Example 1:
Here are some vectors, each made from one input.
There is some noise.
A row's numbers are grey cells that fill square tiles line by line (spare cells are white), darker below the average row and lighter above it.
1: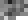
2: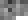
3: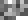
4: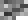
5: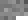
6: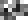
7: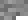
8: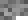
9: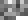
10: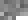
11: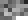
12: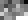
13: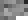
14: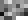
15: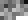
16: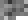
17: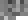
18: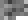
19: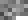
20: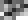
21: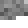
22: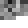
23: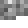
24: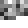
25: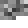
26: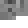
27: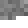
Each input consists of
three true/false values.
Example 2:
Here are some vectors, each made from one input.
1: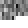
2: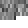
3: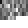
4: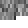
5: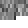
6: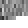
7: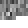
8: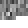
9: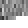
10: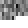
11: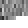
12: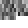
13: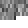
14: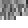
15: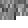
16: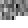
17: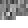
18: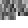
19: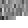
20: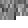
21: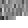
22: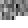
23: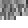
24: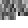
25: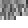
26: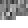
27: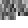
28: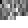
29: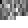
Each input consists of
one of 7 labels.
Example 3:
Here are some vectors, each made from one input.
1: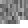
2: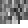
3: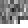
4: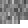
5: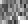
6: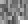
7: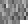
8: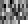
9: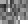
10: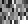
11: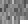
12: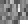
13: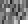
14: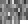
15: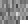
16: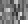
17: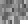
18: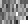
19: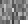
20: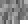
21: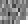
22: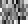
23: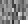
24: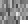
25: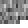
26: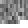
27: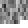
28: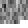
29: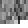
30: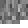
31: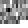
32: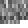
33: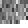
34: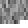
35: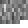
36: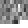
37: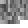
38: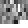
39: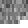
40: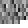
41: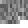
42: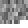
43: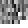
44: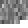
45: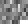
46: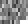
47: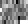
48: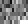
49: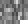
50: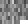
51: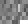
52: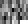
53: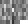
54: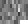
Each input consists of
one of 8 labels.
